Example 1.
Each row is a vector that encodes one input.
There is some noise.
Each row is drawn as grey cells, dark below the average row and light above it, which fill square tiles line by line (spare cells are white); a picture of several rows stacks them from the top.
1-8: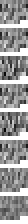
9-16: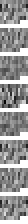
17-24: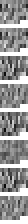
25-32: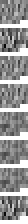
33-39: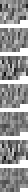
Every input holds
a point on a 4-point line.
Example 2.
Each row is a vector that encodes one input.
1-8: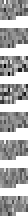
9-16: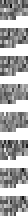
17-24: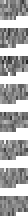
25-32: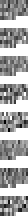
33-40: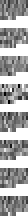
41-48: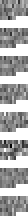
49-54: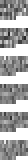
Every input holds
a point on a 4-point line.
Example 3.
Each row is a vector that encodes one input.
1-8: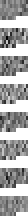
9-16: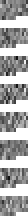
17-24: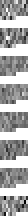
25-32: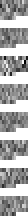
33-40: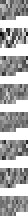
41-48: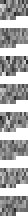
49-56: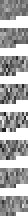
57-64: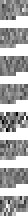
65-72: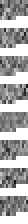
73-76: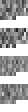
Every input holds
one of 9 labels.
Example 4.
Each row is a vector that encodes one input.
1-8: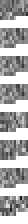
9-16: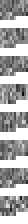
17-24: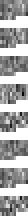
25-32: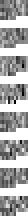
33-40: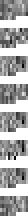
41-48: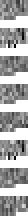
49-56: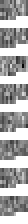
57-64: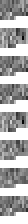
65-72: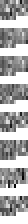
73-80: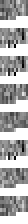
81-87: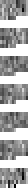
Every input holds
a point on a 9-point line.
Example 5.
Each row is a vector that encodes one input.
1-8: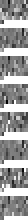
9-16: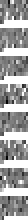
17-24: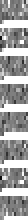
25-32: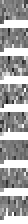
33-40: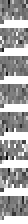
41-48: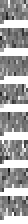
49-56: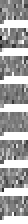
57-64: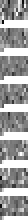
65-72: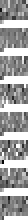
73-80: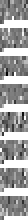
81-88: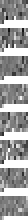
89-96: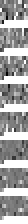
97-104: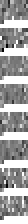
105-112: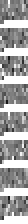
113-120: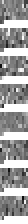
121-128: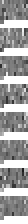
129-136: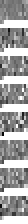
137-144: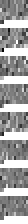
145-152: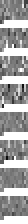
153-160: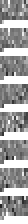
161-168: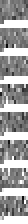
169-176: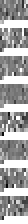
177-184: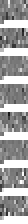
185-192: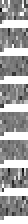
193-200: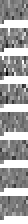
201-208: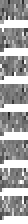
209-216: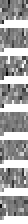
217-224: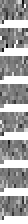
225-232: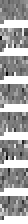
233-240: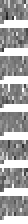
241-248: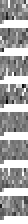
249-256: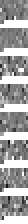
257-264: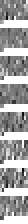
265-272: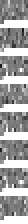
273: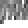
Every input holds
a point on an 11-point line.
